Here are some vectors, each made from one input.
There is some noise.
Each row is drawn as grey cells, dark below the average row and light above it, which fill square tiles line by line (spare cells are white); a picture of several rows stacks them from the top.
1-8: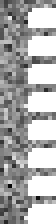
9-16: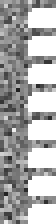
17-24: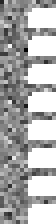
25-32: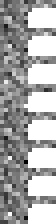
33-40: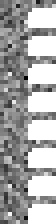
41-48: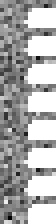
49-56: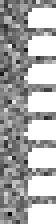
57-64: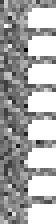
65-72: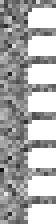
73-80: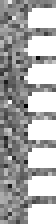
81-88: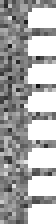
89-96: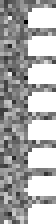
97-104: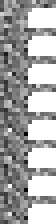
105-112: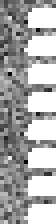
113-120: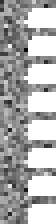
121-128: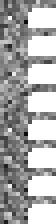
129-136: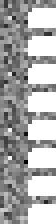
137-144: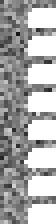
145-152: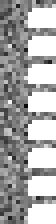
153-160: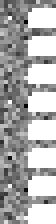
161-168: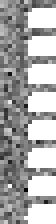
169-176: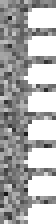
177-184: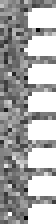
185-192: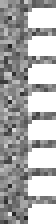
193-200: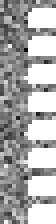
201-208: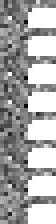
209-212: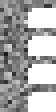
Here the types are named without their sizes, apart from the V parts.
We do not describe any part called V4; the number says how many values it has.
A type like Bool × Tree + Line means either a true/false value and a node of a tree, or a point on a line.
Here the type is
Bool × Circle + Label × (Line + V4).
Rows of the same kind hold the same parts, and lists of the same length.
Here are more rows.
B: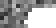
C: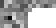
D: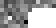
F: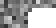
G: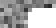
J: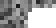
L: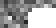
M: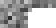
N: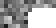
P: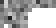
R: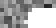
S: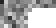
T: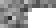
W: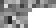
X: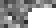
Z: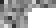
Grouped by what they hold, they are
B, D, F, J, L, N, X
C, P, S, W, Z
G, M, R, T

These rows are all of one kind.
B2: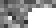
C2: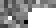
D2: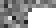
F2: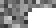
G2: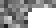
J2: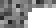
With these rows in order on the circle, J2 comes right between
B2 and C2.
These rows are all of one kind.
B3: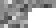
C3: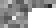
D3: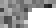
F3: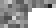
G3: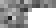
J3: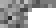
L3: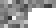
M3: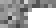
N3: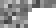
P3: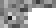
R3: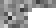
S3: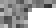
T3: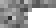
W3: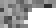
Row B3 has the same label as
C3, F3 and L3.
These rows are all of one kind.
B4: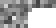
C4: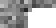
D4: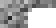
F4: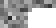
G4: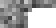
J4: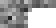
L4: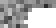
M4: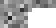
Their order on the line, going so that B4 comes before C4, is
M4, D4, L4, B4, J4, F4, G4, C4.
